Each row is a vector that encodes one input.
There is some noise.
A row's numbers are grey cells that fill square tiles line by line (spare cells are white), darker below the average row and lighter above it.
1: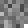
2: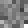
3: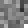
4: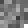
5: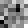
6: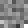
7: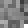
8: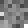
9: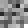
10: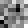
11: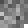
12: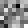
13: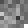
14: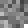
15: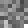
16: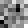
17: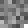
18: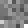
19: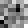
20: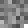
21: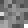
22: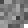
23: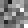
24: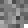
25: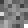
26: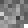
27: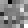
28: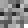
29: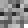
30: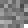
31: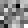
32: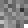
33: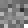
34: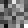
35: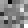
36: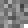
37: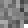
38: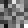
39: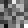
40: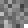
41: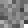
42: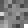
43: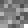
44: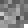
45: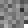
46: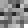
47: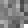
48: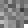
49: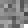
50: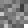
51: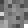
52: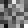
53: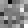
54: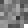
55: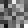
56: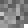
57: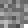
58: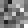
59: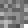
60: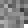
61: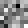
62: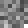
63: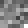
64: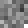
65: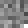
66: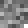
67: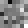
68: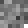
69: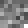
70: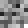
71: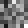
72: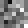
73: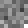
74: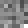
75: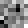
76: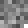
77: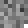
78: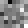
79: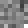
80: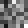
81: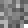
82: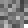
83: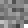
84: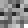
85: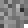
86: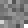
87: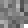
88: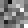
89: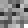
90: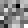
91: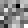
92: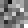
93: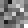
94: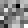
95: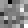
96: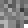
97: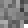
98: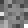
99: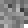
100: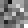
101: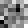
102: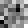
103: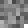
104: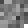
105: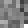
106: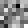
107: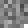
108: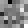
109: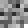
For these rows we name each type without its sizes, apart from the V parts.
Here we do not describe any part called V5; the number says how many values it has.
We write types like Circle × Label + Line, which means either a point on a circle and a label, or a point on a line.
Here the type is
Line + (Tree + Unit) × V5.
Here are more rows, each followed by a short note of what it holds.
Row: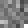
a node of a tree and a value of V5
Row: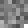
a value of V5
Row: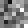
a point on a line
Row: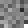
a node of a tree and a value of V5
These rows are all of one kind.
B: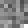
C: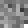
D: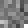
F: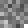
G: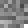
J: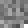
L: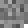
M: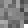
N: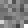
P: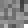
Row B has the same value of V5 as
G and P.
